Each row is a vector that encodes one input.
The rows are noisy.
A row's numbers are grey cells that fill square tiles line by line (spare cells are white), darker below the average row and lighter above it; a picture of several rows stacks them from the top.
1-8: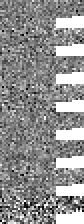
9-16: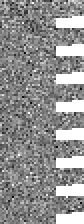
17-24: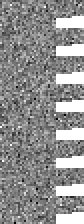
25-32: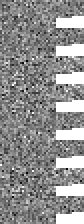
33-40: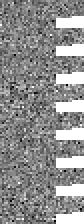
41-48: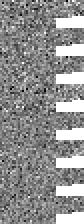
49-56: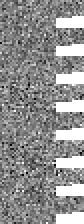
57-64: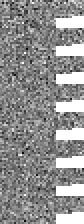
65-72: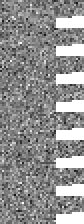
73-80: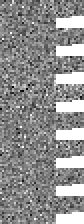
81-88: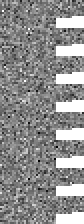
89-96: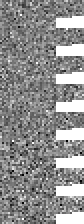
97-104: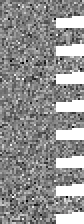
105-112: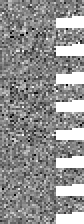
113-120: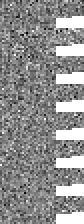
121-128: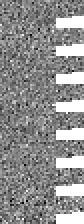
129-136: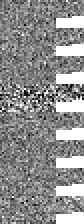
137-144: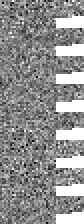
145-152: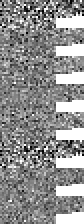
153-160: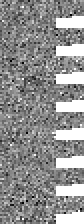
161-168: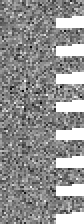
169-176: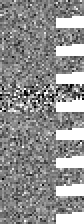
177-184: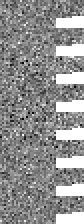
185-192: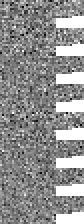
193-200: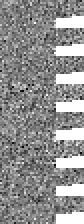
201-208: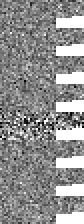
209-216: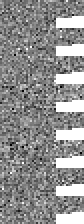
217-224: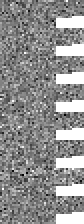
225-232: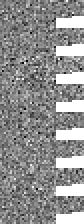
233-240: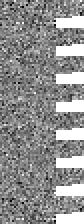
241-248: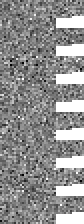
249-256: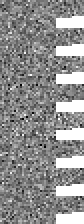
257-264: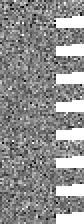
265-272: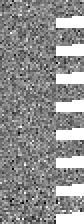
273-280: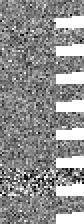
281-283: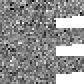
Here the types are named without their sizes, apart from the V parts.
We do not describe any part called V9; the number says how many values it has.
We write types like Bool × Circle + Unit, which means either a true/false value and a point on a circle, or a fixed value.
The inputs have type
List(Line × V9).
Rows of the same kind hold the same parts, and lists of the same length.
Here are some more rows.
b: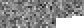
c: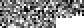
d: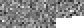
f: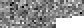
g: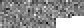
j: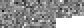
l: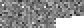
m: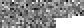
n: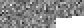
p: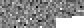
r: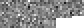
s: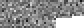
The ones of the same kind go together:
b, j, r, s
c
d, g, l, n, p
f, m

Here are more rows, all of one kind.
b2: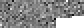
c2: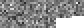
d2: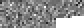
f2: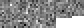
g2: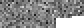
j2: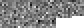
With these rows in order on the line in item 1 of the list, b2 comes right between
g2 and j2.
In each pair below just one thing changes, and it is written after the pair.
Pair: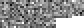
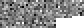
the place on the line in item 1 of the list
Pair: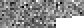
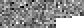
the place on the line in item 1 of the list
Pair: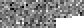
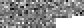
the place on the line in item 1 of the list
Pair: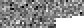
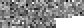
the place on the line in item 1 of the list
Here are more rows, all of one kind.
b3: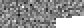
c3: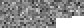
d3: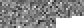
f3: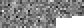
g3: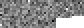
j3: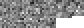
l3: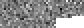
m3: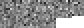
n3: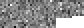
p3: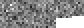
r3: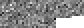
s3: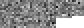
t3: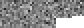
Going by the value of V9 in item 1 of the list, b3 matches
l3 and s3.
